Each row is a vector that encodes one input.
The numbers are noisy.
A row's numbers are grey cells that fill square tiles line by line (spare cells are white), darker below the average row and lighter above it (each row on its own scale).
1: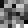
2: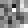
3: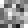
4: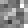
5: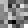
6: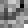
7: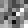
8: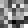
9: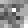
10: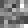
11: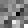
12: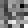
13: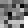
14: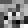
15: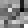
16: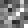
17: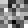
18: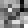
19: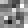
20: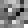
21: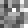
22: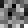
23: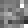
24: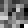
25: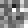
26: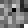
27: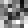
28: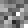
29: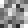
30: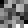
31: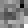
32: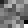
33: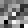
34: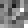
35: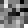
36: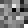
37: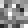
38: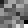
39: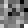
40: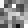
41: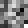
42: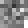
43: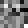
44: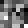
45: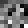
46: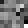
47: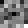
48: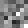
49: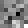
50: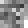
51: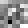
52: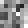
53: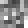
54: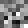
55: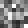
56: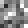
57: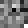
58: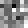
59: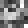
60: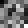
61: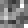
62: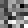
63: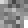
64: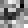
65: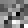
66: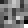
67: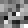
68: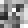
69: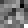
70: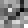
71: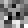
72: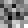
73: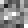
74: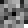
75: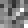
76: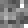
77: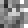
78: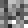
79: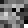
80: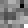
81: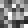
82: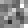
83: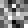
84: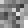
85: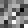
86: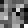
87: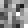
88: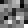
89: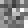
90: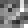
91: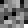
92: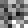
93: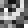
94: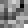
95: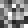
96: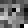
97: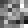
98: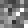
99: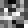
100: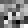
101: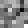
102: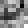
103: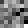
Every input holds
four true/false values.
